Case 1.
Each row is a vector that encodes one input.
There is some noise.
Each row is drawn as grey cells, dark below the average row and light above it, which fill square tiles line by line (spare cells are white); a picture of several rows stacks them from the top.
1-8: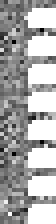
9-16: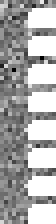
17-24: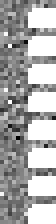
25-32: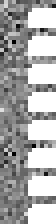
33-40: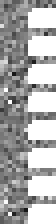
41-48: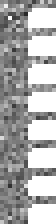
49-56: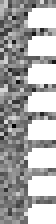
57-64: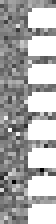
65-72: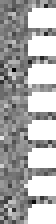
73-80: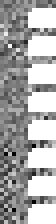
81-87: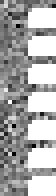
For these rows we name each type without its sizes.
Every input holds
either a label, or a point on a line and a true/false value.
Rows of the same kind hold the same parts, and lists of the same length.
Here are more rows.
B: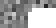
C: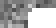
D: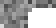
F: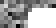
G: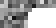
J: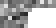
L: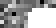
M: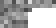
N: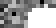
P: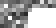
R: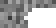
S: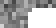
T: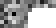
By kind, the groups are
B, C, D, M, R, S
F, G, J, L, N, P, T

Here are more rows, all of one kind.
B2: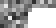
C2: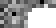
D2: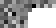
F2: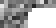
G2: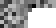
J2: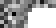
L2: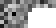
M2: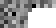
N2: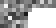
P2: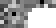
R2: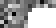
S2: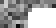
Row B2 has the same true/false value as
F2, N2 and S2.
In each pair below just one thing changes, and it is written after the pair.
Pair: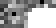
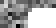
the true/false value
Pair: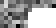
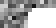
the place on the line
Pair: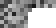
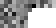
the place on the line
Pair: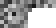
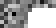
the place on the line
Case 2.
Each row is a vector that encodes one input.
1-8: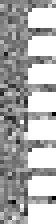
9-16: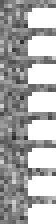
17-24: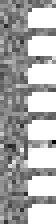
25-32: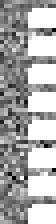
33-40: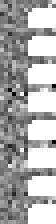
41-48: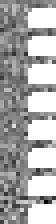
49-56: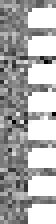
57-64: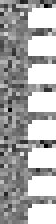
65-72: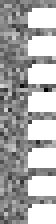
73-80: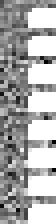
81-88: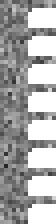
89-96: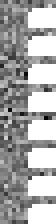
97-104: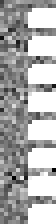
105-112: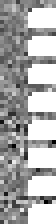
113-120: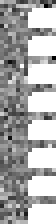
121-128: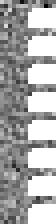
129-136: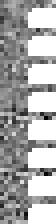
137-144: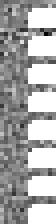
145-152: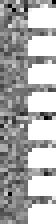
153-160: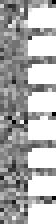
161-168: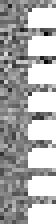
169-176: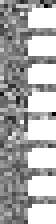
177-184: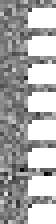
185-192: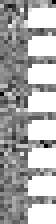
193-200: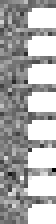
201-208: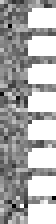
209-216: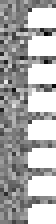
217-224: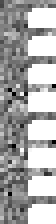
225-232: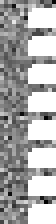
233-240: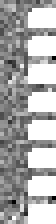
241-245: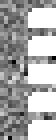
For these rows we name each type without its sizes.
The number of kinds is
3.
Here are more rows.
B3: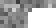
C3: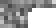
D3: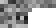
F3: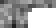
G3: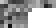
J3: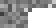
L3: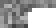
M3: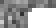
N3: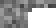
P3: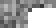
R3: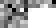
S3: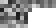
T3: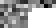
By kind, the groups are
B3, J3, P3
C3, F3, L3, M3, N3
D3, G3, R3, S3, T3

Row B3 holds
a point on a circle and a label.
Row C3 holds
a label.
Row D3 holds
a point on a line.
